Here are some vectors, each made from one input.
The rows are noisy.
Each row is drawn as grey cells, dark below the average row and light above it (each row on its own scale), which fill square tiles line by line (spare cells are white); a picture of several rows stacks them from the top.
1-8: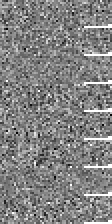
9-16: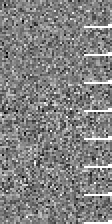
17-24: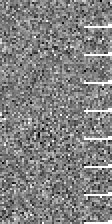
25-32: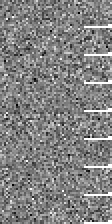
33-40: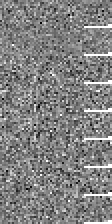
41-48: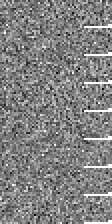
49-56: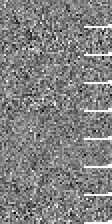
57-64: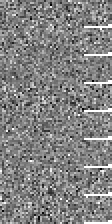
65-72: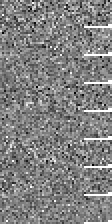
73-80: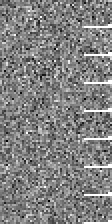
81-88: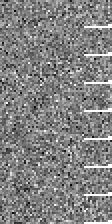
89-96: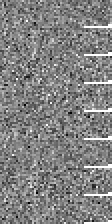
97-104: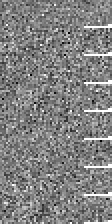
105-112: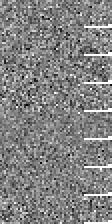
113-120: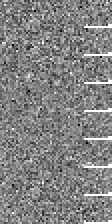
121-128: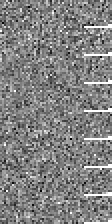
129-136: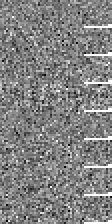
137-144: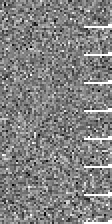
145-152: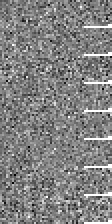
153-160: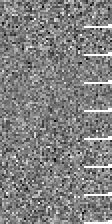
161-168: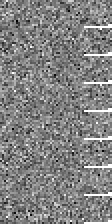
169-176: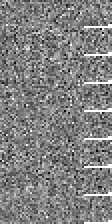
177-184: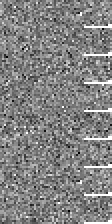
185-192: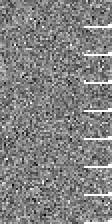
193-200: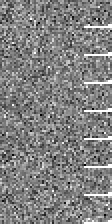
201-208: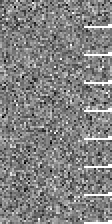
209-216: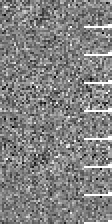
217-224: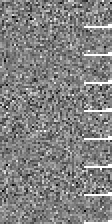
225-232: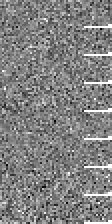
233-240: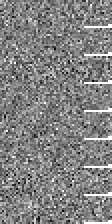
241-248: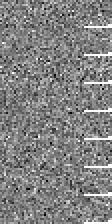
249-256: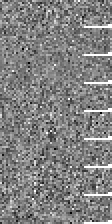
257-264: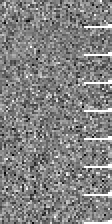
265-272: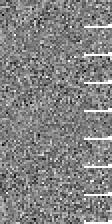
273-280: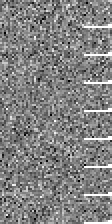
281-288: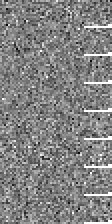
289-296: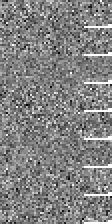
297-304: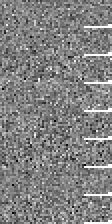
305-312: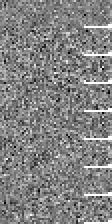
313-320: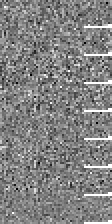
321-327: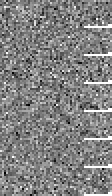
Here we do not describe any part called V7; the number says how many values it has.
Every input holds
a value of V7, together with either one of 9 labels, or a node of a 13-node tree.
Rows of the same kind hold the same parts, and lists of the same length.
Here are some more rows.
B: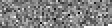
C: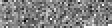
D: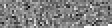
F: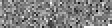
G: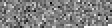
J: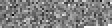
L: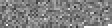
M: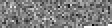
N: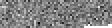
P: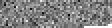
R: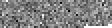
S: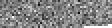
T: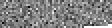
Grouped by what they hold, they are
B, C, F, J, N, P, S
D, G, L, M, R, T

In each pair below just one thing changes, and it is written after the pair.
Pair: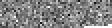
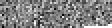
the value of V7
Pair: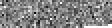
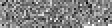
the value of V7
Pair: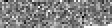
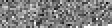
the value of V7
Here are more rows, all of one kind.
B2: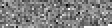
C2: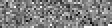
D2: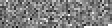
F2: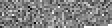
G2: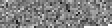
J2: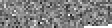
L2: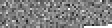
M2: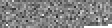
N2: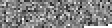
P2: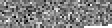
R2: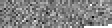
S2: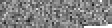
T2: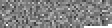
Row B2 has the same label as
L2, M2 and T2.
